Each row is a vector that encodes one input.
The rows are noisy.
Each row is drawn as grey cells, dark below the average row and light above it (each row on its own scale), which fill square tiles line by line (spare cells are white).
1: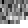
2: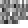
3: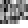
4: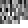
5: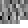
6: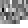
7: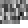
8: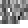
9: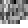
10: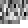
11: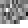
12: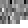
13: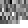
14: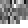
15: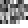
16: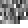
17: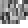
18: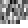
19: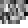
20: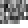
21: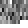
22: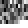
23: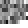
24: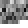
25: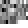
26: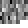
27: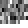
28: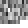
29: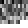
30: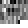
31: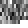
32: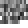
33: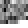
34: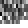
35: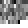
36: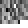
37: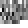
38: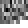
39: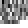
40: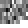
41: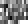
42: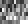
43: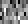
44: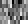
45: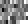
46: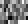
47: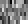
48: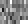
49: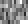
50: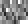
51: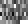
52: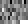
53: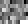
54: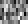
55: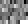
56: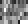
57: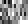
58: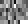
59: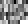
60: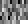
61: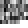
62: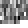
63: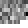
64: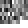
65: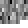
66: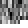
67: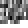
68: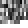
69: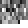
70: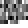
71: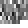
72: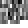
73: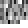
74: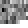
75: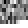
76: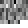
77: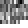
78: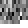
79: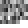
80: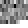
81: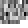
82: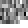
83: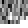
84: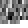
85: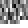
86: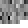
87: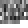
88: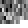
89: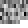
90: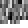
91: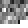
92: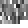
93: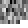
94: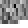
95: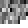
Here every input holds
a true/false value, together with a list of up to two points on a 6-point line.
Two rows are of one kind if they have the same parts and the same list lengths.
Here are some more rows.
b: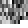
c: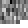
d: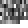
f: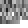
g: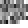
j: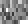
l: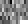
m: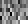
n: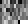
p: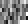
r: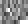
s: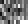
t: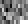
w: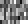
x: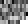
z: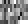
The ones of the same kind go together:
b, c, f, g, m, n, p
d, j, l, r, w, z
s, t, x

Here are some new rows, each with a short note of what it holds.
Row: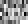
a true/false value, together with a list of one item
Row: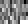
a true/false value, together with a list of two items
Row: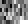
a true/false value, together with the empty list
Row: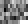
a true/false value, together with a list of two items
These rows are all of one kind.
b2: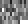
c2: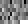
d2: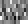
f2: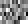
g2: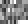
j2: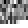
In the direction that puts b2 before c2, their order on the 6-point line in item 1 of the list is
d2, j2, g2, f2, b2, c2.
